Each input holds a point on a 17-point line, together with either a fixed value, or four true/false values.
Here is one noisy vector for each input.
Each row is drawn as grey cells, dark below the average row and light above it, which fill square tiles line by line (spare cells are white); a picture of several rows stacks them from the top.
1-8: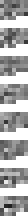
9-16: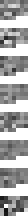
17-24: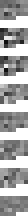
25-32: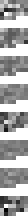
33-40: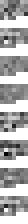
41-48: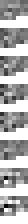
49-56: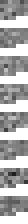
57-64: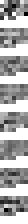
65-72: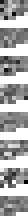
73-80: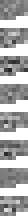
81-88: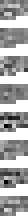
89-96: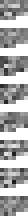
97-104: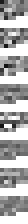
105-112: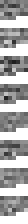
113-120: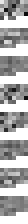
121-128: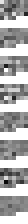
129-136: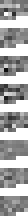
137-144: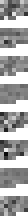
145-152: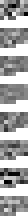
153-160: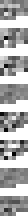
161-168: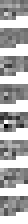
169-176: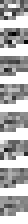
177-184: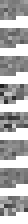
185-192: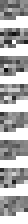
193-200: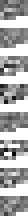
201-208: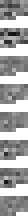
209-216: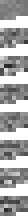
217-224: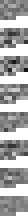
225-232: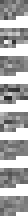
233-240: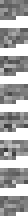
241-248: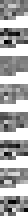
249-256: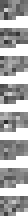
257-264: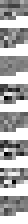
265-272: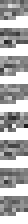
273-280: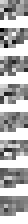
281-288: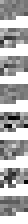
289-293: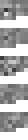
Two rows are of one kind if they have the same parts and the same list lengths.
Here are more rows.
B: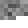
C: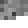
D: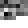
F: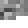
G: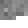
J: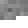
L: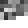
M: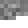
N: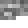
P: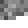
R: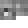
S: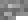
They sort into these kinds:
B, C, L, R
D, F, G, J, M, N, P, S

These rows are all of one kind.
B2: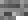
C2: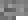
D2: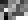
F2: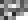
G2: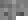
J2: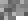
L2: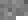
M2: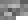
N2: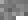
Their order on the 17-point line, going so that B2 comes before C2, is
F2, J2, D2, B2, N2, M2, L2, G2, C2.
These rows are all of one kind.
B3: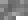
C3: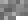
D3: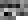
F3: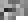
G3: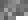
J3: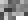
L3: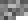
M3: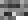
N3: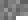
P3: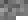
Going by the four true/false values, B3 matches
D3 and M3.
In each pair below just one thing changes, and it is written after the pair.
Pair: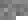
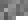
the place on the 17-point line
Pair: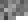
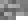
the place on the 17-point line
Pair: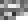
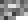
one of the four true/false values
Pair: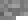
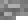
the place on the 17-point line
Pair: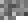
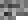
one of the four true/false values
